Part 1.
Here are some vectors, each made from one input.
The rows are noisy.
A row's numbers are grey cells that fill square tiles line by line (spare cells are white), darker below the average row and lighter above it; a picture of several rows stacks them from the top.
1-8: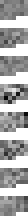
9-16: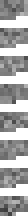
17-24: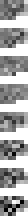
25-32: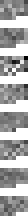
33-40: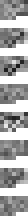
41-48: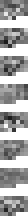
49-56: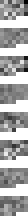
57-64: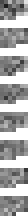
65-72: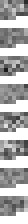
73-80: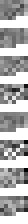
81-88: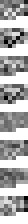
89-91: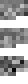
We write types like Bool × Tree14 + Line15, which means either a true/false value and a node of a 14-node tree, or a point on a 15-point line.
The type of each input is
Label9.
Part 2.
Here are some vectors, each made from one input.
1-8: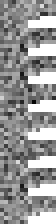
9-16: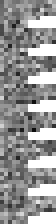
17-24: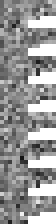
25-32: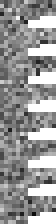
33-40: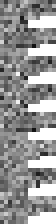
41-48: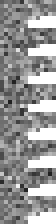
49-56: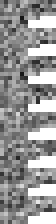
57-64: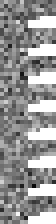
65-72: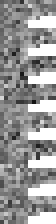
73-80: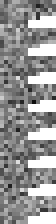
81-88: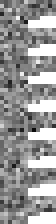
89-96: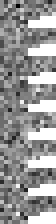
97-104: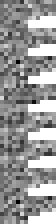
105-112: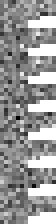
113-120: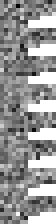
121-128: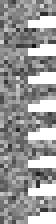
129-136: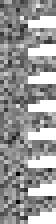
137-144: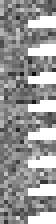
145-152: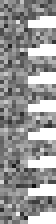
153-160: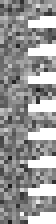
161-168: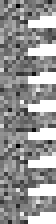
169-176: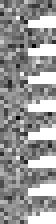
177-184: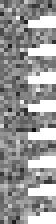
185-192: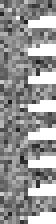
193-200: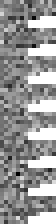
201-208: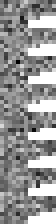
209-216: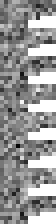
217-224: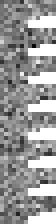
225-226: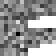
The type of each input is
Circle17.
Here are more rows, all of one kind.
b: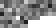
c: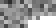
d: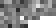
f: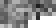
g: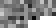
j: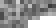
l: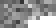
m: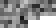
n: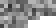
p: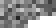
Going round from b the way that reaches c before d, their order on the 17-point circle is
b, j, c, l, n, d, g, p, f, m.
